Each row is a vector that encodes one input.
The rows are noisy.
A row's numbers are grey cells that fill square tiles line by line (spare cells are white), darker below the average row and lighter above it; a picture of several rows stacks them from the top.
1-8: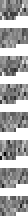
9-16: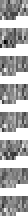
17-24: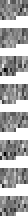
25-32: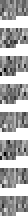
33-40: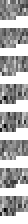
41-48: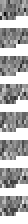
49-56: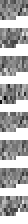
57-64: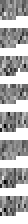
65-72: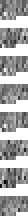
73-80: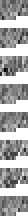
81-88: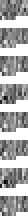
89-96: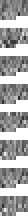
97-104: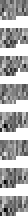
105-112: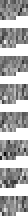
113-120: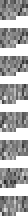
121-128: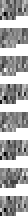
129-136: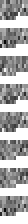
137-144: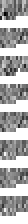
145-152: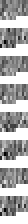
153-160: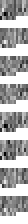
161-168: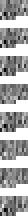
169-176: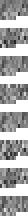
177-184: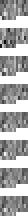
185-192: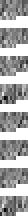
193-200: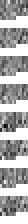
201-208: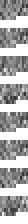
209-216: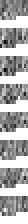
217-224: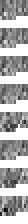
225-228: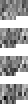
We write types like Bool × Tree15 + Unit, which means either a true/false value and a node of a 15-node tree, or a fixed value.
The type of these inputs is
Bool × Line12.
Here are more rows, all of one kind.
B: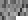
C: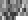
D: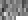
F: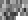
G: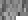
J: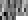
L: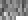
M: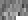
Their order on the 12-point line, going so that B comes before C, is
B, J, M, G, D, L, C, F.
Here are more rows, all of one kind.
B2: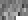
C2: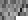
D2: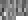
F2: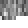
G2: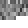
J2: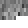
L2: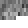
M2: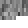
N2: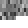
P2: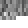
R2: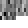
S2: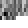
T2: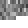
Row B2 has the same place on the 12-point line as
J2, L2 and R2.
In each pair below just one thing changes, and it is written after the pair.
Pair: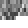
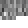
the true/false value
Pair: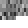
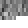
the true/false value
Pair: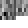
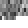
the place on the 12-point line
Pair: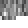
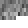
the place on the 12-point line
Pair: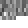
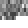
the true/false value
